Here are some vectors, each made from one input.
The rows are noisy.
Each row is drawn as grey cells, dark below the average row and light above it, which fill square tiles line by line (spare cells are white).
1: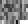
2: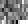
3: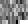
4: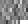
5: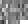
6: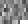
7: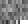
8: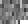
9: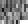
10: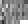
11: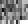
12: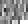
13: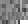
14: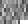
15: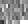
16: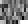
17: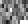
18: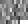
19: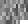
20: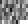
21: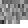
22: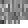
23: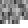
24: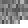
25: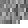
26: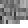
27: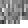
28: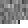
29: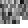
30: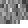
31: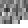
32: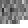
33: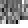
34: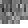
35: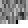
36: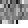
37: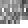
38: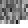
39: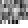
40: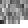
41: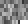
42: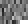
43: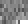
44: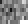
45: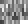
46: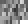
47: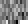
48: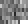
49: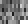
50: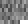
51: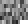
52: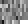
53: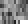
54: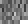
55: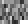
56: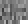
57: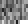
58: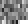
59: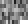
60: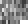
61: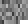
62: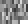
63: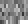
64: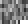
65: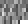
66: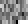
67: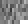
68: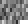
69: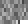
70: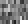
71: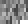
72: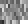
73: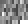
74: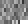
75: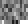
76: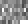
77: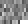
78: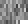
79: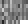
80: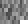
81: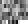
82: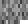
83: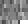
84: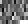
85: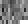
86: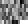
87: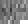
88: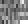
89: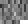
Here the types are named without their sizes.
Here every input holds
a point on a line, together with either a point on a circle, or a point on a line.
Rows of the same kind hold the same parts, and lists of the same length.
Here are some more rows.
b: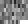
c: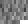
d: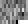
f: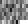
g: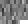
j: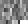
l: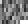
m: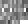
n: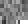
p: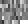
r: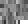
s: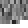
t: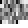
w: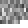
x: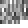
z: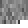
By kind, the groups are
b, d, m, p, t, w, x
c, f, g, j, l, n, r, s, z

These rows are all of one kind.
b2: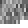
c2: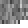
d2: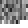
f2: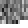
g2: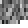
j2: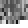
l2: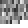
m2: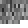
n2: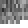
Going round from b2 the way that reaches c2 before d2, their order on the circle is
b2, f2, j2, g2, c2, m2, n2, d2, l2.
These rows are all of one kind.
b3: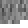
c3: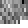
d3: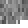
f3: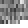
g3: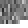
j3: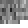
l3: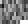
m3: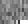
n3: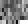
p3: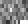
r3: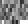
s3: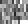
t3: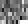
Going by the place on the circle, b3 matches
d3 and r3.
